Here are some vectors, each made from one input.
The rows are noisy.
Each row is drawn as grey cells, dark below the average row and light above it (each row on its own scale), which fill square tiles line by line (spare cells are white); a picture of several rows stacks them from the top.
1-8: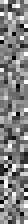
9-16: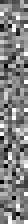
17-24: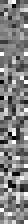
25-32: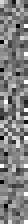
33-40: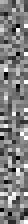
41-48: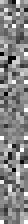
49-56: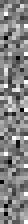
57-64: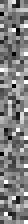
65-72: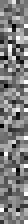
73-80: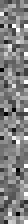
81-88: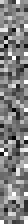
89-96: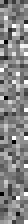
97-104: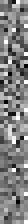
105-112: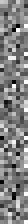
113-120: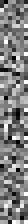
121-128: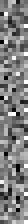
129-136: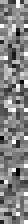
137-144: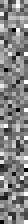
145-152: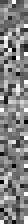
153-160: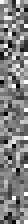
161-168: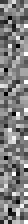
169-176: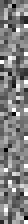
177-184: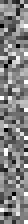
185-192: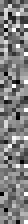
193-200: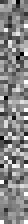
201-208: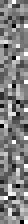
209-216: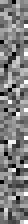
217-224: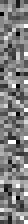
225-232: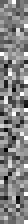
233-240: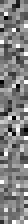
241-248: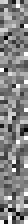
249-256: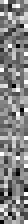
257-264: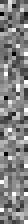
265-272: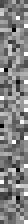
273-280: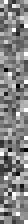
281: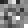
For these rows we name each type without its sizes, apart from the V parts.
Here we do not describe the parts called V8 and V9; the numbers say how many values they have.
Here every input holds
four true/false values and a value of V9, together with either a node of each of two trees, or a value of V8.
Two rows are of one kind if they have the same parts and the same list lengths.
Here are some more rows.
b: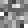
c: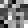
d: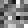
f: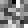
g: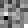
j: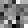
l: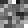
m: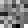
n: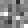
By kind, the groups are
b, c, d, f, j, m
g, l, n

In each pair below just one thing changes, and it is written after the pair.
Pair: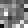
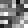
one of the four true/false values
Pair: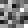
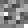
the value of V9
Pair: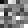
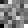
the value of V9
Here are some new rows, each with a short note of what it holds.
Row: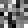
a node of each of two trees, four true/false values and a value of V9
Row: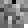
four true/false values, a value of V8 and a value of V9
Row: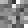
four true/false values, a value of V8 and a value of V9
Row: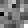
a node of each of two trees, four true/false values and a value of V9
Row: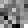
four true/false values, a value of V8 and a value of V9
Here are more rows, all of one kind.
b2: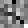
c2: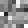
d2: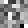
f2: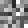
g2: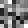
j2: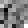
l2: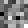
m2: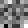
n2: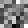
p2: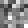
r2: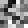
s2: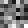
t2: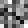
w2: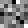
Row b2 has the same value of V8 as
g2, m2 and t2.
